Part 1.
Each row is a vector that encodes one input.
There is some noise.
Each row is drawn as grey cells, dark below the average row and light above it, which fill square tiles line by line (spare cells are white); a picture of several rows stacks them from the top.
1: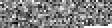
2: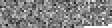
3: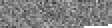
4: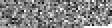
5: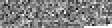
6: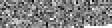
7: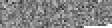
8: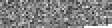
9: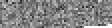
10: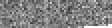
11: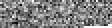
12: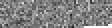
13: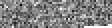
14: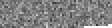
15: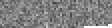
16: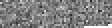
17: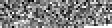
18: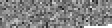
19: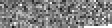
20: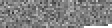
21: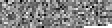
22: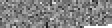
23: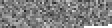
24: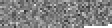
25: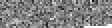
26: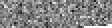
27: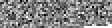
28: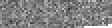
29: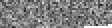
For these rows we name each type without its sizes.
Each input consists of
a point on a line.
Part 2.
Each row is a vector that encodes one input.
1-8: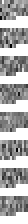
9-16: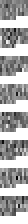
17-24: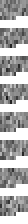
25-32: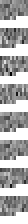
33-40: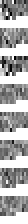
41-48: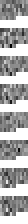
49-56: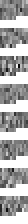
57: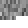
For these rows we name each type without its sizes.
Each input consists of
a point on a circle.
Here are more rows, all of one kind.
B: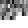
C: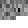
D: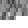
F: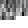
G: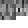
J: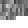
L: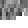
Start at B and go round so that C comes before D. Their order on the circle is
B, J, L, G, C, F, D.
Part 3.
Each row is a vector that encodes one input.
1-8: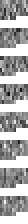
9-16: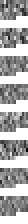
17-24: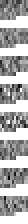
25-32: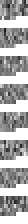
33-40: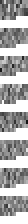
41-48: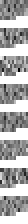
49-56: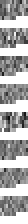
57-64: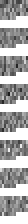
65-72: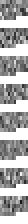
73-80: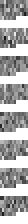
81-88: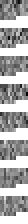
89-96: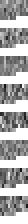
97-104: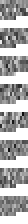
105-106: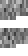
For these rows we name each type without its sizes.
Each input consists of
four true/false values.
